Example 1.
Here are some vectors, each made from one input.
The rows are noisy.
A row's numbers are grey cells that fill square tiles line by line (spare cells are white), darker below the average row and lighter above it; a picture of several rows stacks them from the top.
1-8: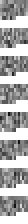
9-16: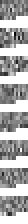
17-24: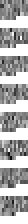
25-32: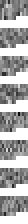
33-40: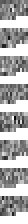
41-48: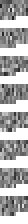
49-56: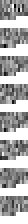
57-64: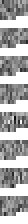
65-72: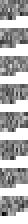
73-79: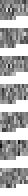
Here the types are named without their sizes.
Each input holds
a point on a circle and a true/false value.
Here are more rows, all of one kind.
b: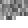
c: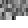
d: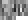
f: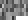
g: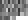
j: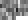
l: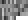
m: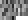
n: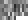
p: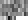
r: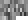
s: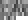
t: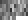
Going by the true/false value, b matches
m, p and r.
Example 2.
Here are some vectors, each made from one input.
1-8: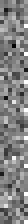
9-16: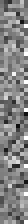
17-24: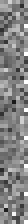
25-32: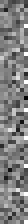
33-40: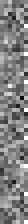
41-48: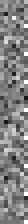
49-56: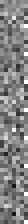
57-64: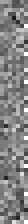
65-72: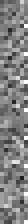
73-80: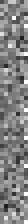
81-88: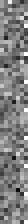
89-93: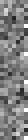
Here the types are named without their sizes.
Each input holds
three true/false values, together with either a point on a circle, or a fixed value.
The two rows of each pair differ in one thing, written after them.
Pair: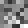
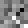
one of the three true/false values
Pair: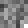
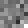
the place on the circle
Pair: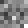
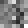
one of the three true/false values
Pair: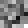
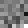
one of the three true/false values
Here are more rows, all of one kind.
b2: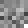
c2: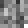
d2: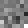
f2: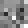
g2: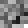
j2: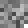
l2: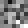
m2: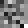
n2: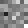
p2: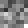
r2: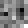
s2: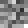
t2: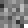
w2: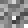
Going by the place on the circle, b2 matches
j2, n2 and w2.
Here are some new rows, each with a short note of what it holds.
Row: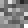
three true/false values
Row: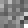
three true/false values
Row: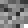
a point on a circle and three true/false values
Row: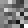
three true/false values
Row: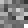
three true/false values
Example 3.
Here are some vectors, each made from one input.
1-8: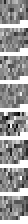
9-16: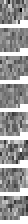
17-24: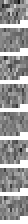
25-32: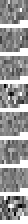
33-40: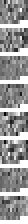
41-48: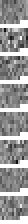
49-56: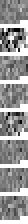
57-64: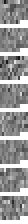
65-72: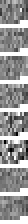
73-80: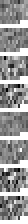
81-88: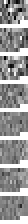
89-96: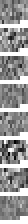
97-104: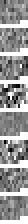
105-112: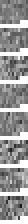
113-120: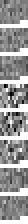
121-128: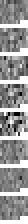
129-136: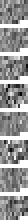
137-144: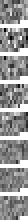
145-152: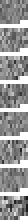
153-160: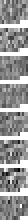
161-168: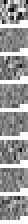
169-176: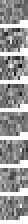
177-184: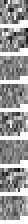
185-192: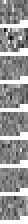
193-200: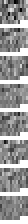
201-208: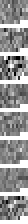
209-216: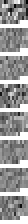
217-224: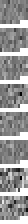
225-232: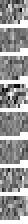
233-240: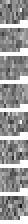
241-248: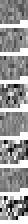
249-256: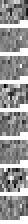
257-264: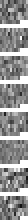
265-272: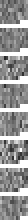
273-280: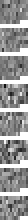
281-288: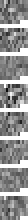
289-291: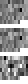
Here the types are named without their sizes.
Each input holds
a point on a line, together with either a fixed value, or three true/false values.
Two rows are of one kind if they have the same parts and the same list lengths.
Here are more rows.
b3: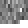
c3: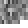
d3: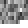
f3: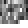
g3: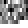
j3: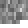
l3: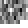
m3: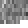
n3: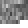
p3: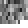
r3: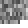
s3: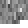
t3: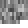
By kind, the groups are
b3, d3, f3, g3, j3, r3, s3, t3
c3, l3, m3, n3, p3

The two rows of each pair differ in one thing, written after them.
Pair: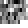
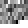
one of the three true/false values
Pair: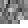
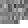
the place on the line
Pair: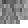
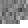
one of the three true/false values
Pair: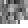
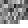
one of the three true/false values
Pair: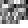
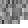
the place on the line
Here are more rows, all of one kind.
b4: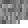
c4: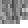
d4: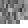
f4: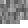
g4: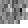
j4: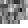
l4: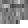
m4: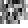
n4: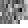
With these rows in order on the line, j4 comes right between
f4 and m4.
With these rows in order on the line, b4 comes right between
f4 and n4.
